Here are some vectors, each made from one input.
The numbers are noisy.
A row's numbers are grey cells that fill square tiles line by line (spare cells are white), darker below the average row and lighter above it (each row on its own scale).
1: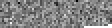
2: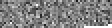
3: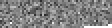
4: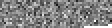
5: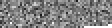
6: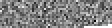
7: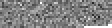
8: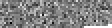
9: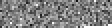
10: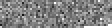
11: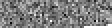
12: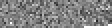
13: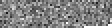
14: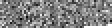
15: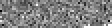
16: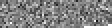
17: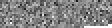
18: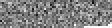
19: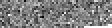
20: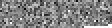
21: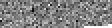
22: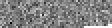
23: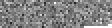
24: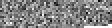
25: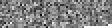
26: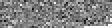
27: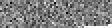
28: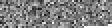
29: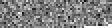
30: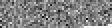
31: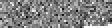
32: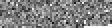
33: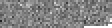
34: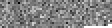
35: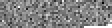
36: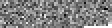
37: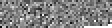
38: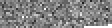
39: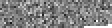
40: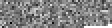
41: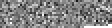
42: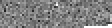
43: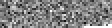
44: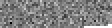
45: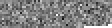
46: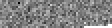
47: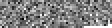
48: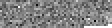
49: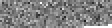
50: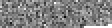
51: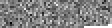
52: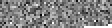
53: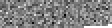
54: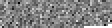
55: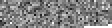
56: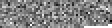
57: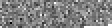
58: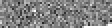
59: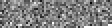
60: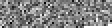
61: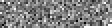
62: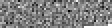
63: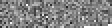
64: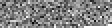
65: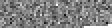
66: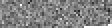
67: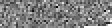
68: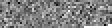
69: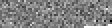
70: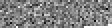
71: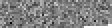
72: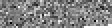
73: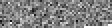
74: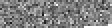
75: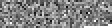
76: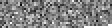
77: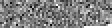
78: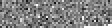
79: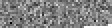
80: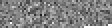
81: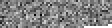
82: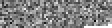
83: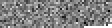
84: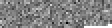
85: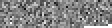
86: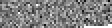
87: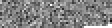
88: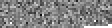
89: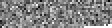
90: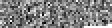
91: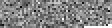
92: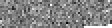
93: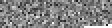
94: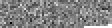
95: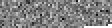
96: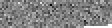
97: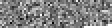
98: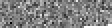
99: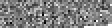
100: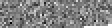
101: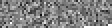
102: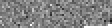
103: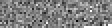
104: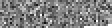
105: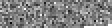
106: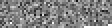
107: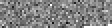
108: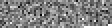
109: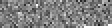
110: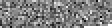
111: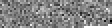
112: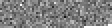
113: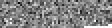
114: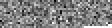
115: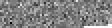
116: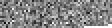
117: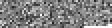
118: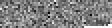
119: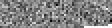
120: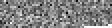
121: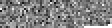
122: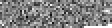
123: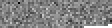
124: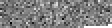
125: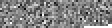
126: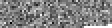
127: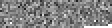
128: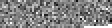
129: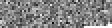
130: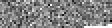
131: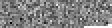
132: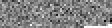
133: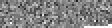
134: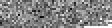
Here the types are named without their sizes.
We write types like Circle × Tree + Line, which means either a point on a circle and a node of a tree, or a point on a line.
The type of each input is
Circle + Label × Line.
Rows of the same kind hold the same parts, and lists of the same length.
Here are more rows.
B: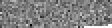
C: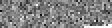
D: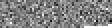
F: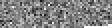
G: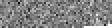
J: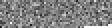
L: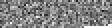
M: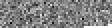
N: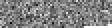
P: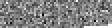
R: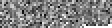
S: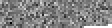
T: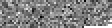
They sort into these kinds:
B, C, F, J, L, P, R, S, T
D, G, M, N

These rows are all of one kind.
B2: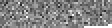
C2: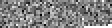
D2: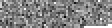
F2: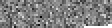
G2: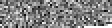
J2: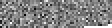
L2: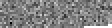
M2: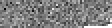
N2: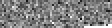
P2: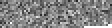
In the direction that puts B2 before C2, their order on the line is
B2, P2, D2, L2, J2, G2, M2, C2, N2, F2.
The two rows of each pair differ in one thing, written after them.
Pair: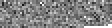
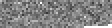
the place on the line
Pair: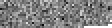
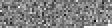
the label
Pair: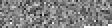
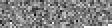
the place on the line
